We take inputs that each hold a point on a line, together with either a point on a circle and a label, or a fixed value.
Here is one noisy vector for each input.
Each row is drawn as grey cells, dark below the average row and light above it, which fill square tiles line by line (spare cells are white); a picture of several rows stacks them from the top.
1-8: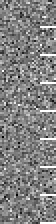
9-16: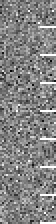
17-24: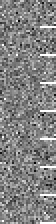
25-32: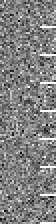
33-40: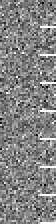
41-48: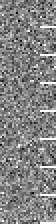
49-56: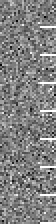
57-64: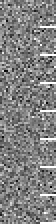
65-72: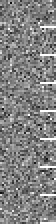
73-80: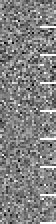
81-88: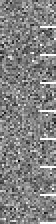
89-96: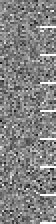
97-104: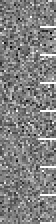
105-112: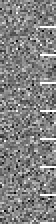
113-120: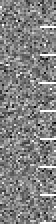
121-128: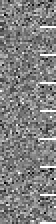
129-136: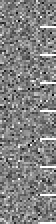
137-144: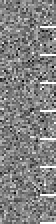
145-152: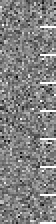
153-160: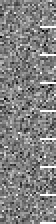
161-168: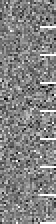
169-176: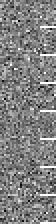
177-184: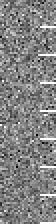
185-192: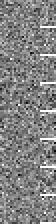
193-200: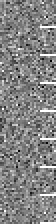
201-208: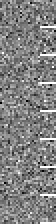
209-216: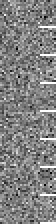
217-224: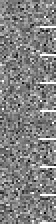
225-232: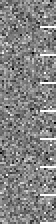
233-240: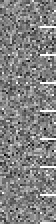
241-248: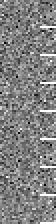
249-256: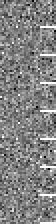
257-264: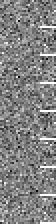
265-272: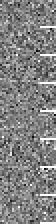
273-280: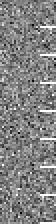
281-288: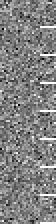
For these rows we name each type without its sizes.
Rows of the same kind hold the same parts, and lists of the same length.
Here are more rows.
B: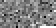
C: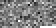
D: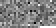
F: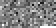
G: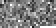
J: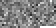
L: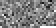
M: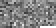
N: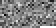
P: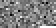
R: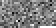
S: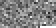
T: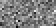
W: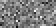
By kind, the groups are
B, F, L, N, P, R, T, W
C, D, G, J, M, S

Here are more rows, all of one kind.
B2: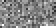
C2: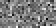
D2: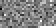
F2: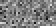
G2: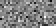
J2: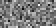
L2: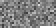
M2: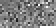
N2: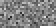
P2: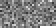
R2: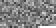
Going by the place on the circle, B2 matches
F2, J2, L2 and P2.
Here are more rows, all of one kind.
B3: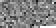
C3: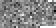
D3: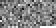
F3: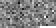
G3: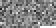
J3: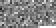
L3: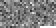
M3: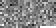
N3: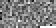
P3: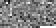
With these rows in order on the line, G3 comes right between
J3 and L3.
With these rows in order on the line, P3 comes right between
F3 and N3.
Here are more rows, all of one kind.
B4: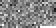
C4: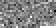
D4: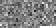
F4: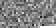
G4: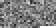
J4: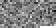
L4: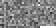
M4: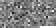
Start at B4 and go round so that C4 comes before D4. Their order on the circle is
B4, L4, M4, C4, J4, F4, G4, D4.
